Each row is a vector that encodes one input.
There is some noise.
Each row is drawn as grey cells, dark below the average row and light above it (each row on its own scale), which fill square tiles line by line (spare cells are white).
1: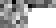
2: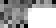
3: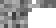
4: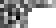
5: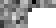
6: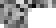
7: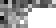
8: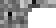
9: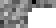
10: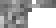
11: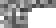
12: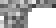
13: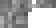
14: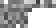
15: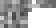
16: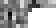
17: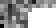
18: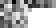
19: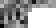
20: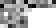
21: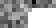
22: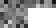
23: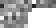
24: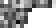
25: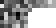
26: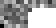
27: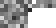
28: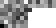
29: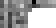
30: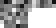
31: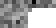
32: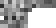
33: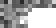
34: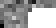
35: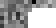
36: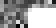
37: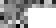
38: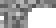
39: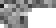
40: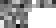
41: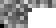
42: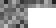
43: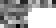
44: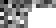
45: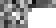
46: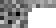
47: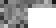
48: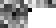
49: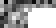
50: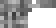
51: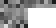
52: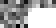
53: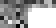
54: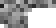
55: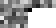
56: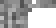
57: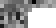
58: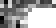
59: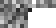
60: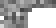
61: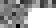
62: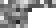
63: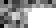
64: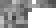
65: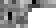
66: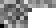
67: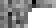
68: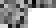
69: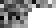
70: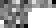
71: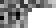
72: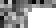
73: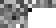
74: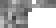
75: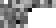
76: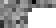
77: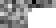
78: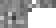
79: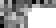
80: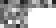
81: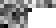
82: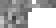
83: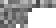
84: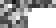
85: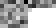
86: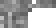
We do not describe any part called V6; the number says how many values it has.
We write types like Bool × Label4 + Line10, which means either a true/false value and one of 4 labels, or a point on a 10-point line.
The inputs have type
(Label5 + Line5) × V6.
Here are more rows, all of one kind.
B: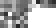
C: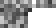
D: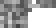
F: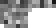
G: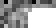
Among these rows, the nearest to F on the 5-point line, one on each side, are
C and D.
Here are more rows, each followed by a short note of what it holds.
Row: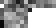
a point on a 5-point line and a value of V6
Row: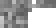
a point on a 5-point line and a value of V6
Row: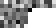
one of 5 labels and a value of V6
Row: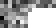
a point on a 5-point line and a value of V6
